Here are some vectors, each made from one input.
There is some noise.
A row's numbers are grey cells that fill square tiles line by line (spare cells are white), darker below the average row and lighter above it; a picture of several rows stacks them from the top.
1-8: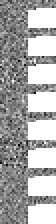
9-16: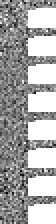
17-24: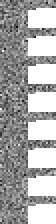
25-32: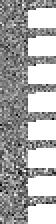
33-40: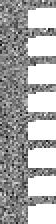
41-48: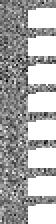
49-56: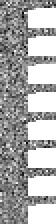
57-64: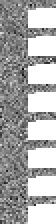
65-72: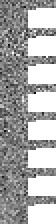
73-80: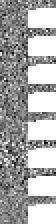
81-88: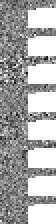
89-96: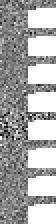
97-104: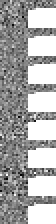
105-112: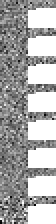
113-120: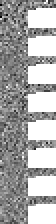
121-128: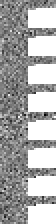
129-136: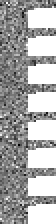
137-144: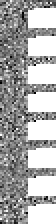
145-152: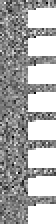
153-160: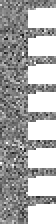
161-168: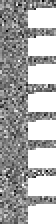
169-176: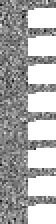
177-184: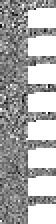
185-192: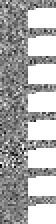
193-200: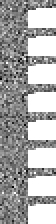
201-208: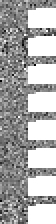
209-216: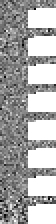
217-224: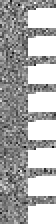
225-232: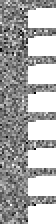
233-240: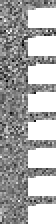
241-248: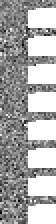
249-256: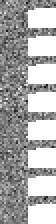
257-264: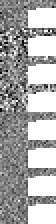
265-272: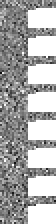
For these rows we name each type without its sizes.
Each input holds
a point on a line and a node of a tree, together with either a fixed value, or a node of a tree.
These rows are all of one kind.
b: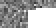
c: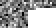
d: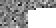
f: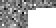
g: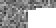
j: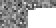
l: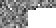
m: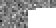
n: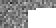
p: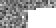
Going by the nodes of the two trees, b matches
f, g, j and m.
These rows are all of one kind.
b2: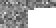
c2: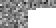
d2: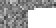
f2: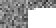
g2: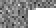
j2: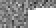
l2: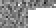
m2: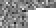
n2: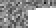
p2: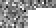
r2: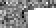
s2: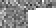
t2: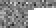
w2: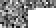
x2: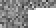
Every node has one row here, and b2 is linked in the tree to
n2 and x2.
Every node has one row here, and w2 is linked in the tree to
c2 and s2.
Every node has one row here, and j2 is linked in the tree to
f2 and n2.
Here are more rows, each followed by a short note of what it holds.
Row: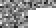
a point on a line and a node of a tree
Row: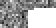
a point on a line and a node of a tree
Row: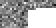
a point on a line and a node of each of two trees
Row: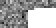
a point on a line and a node of a tree
